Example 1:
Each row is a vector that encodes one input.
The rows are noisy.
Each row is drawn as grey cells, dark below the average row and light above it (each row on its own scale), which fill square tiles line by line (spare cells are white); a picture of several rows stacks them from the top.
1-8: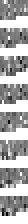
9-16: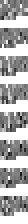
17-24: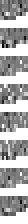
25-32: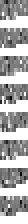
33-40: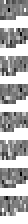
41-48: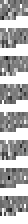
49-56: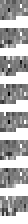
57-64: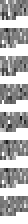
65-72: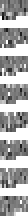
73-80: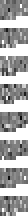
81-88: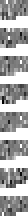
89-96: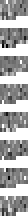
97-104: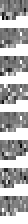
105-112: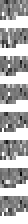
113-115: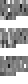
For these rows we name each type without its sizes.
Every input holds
four true/false values.
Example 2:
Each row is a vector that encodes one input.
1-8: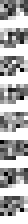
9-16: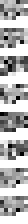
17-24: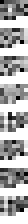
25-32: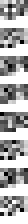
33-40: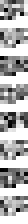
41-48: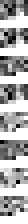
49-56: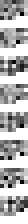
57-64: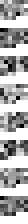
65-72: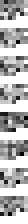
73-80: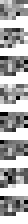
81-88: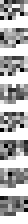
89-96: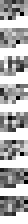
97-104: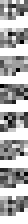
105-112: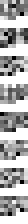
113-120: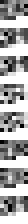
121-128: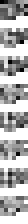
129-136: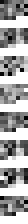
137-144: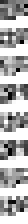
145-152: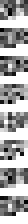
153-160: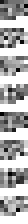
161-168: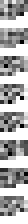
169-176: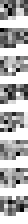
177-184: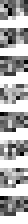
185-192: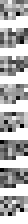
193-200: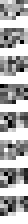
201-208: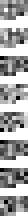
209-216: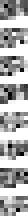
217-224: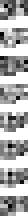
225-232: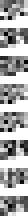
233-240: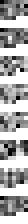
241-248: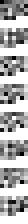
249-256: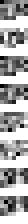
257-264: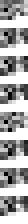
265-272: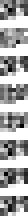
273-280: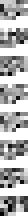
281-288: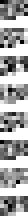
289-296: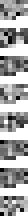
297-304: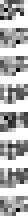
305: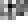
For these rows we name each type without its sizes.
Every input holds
a label.
